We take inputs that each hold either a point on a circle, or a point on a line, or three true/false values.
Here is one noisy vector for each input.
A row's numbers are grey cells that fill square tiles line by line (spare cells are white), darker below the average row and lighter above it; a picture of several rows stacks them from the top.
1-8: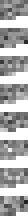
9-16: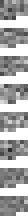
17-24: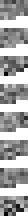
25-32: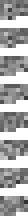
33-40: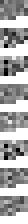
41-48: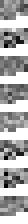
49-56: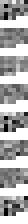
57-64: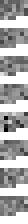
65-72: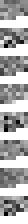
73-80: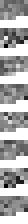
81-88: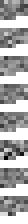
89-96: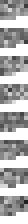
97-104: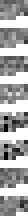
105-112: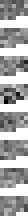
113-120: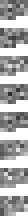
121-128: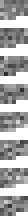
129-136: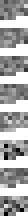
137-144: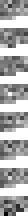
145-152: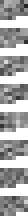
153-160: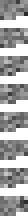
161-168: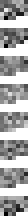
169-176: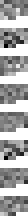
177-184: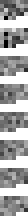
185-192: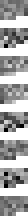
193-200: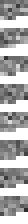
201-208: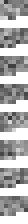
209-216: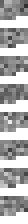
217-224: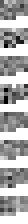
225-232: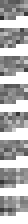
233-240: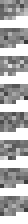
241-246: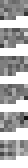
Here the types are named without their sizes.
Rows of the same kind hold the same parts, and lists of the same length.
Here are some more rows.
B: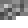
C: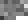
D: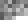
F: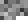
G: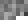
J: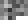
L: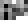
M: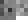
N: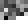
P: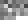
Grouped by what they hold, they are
B, D, J, M, P
C, F, G
L, N

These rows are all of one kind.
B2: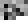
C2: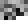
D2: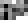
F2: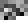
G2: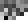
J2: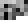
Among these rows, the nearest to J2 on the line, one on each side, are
B2 and D2.
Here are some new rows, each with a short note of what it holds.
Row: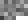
three true/false values
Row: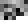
a point on a line
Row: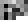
a point on a line
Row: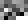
a point on a line
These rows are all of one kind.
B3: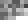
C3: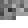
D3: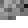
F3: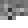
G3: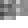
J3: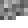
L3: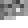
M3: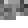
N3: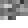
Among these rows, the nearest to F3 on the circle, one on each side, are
B3 and N3.
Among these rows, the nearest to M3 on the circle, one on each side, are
C3 and D3.
